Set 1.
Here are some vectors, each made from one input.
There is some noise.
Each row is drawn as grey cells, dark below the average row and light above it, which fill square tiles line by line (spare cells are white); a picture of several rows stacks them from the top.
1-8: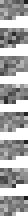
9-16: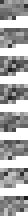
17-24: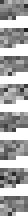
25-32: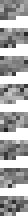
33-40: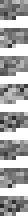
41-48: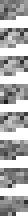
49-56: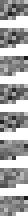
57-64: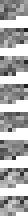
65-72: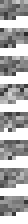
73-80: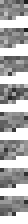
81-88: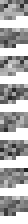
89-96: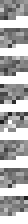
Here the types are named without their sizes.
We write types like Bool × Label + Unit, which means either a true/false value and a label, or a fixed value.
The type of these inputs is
Line.
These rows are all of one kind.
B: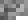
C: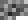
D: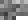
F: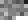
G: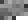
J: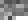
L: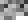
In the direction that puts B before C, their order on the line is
L, F, J, B, D, G, C.
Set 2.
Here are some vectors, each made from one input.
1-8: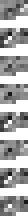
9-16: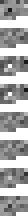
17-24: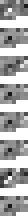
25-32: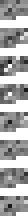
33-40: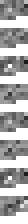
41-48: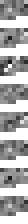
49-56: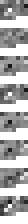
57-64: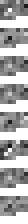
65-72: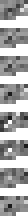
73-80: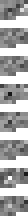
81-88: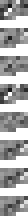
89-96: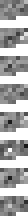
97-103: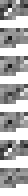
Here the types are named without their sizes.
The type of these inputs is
Line.
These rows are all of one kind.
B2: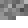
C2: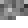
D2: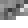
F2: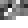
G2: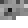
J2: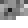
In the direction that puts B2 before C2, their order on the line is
D2, J2, G2, B2, C2, F2.
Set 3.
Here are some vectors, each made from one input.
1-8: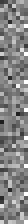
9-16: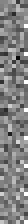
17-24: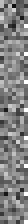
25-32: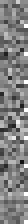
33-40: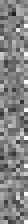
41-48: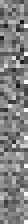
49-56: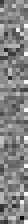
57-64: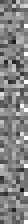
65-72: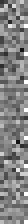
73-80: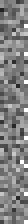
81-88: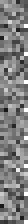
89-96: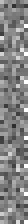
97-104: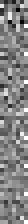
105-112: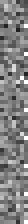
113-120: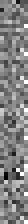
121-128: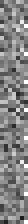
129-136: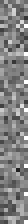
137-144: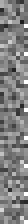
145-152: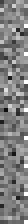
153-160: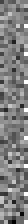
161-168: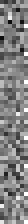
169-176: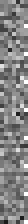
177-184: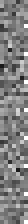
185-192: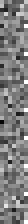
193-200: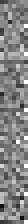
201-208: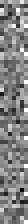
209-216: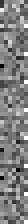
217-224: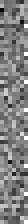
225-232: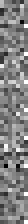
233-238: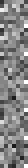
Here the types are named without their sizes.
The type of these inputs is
Line.
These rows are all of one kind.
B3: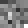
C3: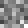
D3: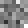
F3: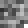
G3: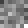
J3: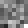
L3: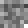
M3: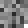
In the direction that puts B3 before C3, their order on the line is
B3, G3, C3, D3, L3, M3, F3, J3.
